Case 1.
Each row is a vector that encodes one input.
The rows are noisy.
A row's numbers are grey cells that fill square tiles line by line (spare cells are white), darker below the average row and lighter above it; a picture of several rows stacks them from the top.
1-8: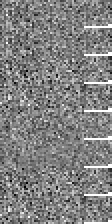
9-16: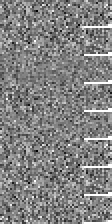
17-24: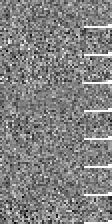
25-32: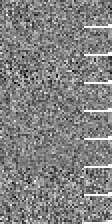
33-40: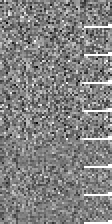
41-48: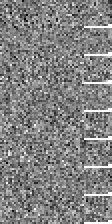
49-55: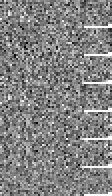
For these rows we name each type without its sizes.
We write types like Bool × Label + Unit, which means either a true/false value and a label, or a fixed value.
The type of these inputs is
Tree.
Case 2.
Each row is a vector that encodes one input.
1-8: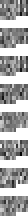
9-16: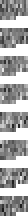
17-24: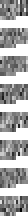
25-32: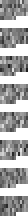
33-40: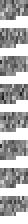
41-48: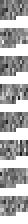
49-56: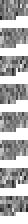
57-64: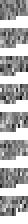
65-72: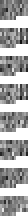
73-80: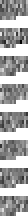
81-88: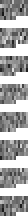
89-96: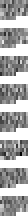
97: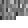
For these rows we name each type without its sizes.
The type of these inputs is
Line.
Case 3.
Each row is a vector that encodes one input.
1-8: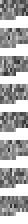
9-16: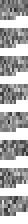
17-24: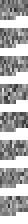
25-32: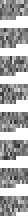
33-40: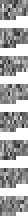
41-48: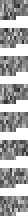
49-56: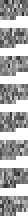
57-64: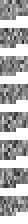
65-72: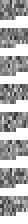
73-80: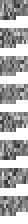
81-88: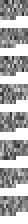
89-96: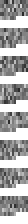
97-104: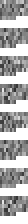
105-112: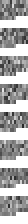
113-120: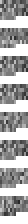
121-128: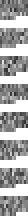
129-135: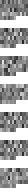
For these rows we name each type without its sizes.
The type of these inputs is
Line.
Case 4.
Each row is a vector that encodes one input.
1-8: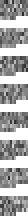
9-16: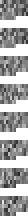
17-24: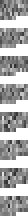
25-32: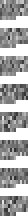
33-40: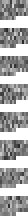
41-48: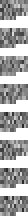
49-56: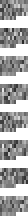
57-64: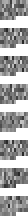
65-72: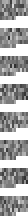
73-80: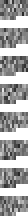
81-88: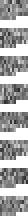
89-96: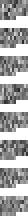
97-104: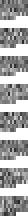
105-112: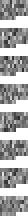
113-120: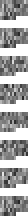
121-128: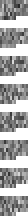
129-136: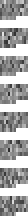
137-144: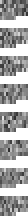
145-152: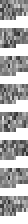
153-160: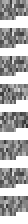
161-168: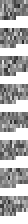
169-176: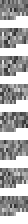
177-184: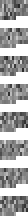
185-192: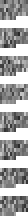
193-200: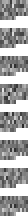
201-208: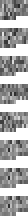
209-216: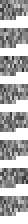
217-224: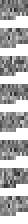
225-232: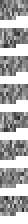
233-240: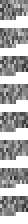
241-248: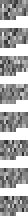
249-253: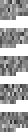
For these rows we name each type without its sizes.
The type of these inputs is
Line.
